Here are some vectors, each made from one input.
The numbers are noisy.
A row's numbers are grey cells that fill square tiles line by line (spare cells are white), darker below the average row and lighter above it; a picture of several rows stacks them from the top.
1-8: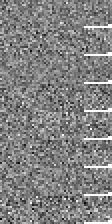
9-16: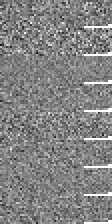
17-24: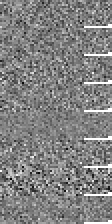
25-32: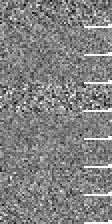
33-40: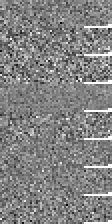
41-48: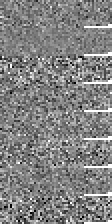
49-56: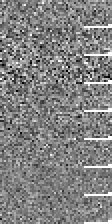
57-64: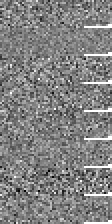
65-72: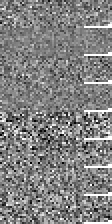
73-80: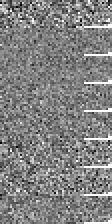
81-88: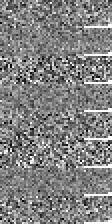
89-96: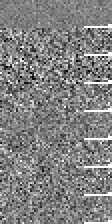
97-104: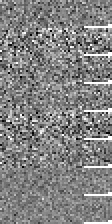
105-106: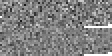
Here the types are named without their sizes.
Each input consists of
a node of a tree, together with either a point on a line, or a node of a tree.
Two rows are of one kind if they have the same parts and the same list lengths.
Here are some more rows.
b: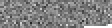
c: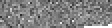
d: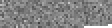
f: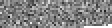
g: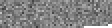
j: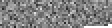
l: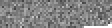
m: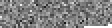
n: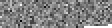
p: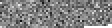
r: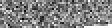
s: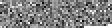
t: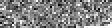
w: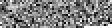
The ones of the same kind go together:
b, c, p, r, s, t, w
d, f, g, j, l, m, n

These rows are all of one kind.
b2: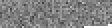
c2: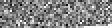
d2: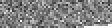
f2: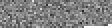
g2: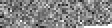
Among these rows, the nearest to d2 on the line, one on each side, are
f2 and g2.
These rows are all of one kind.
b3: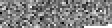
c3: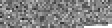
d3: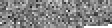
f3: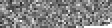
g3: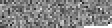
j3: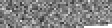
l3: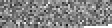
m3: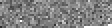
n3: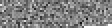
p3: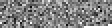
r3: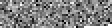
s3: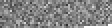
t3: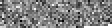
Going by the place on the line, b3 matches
g3, j3 and s3.
